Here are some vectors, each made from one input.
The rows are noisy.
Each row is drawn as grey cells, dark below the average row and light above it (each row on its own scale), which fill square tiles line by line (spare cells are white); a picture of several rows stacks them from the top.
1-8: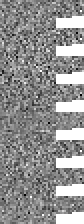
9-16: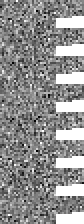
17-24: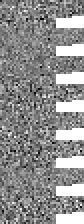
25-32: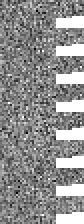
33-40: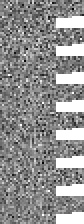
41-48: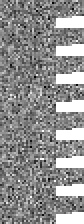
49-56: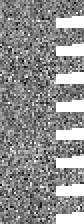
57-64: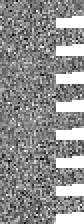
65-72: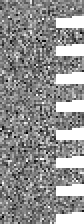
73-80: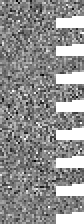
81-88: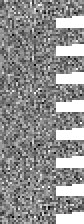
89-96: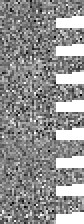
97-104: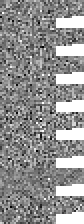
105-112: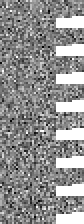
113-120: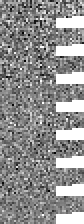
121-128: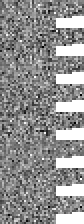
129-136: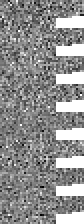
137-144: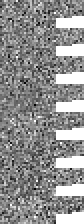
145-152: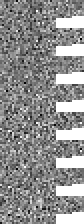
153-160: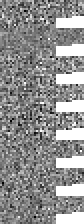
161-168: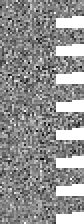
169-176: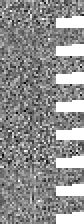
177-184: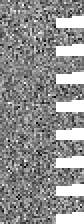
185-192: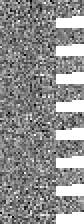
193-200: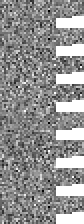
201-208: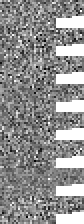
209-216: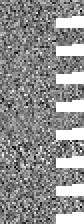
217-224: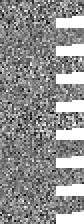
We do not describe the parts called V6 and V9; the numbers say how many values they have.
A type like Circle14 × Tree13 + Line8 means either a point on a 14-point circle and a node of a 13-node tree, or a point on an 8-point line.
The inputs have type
(Bool × V6 + V9) × (Tree11 + Unit).
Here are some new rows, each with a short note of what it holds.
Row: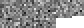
a value of V9
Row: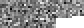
a value of V9
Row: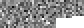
a node of an 11-node tree and a value of V9
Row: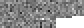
a value of V9
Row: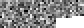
a node of an 11-node tree and a value of V9
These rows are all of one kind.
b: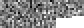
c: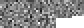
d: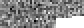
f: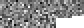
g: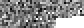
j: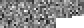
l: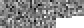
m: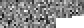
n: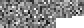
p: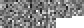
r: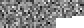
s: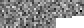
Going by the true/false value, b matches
d, f, l and r.
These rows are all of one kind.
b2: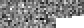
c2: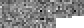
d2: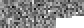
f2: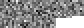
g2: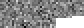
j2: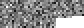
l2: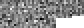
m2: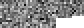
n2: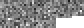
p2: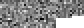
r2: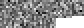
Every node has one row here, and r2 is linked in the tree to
b2 and d2.
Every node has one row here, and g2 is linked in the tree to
d2 and f2.
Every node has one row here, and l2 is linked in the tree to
d2, j2 and m2.
